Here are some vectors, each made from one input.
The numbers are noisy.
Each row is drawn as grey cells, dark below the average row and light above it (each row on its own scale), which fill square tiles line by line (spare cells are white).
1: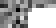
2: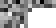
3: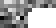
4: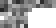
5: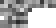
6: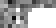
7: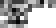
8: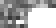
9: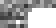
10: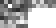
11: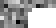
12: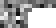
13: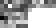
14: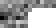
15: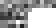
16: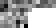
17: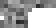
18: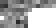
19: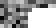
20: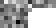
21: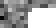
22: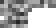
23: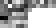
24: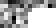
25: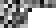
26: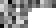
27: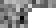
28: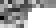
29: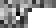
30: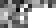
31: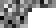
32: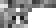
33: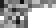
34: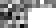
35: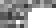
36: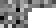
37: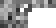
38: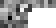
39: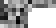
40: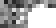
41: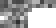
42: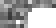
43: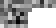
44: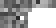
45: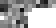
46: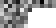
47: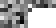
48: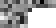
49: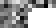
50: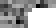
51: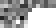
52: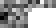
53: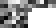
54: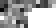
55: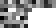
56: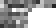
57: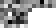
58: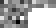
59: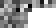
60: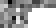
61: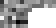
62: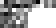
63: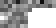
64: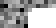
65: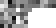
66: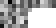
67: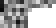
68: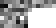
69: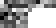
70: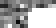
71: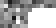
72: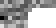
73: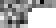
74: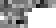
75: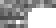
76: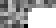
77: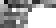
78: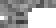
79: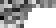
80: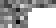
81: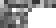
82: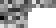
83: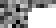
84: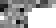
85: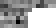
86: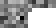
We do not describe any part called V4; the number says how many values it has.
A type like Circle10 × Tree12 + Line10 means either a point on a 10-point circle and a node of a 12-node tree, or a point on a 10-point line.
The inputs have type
(Line5 + V4) × Tree7.
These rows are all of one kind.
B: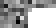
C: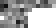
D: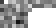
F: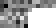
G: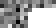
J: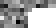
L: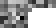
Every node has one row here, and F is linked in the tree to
C.
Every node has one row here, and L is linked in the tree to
D and J.
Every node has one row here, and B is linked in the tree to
G.
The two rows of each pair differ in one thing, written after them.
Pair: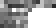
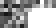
the node of the tree
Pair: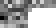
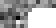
the value of V4
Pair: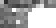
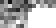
the value of V4
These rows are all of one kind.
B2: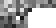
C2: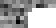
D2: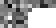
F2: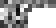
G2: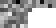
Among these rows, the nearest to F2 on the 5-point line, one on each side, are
B2 and D2.
